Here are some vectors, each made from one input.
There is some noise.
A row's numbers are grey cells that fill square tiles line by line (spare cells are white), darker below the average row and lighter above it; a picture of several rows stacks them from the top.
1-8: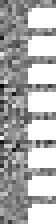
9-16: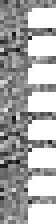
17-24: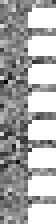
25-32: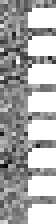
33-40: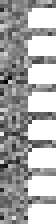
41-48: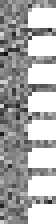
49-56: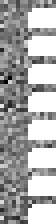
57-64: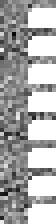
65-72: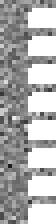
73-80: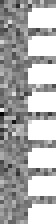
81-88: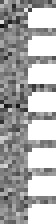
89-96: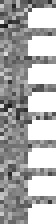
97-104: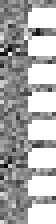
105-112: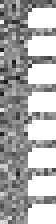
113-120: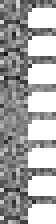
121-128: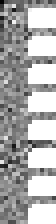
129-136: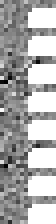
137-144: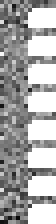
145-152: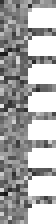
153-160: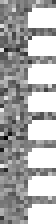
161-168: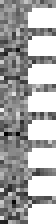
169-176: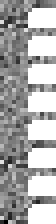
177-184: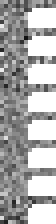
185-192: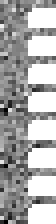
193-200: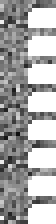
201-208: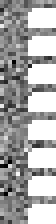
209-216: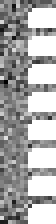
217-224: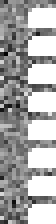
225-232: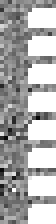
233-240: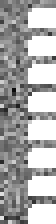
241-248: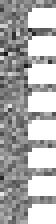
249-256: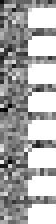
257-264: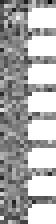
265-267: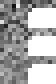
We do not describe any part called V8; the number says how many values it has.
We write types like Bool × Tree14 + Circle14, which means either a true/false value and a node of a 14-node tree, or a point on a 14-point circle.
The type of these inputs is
Bool × (Tree10 + Unit) × V8 + List2(Line4).
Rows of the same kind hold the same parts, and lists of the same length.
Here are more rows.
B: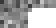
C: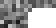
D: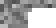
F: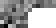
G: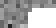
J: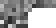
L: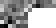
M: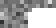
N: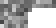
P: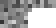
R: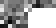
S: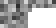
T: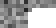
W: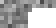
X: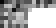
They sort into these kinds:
B, G, N, S
C
D, M, P, T, W
F, J, L, R
X

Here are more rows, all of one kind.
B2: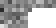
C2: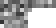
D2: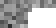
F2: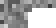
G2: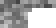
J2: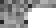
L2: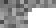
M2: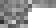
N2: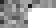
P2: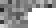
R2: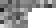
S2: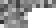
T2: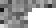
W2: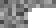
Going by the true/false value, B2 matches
D2, M2 and N2.
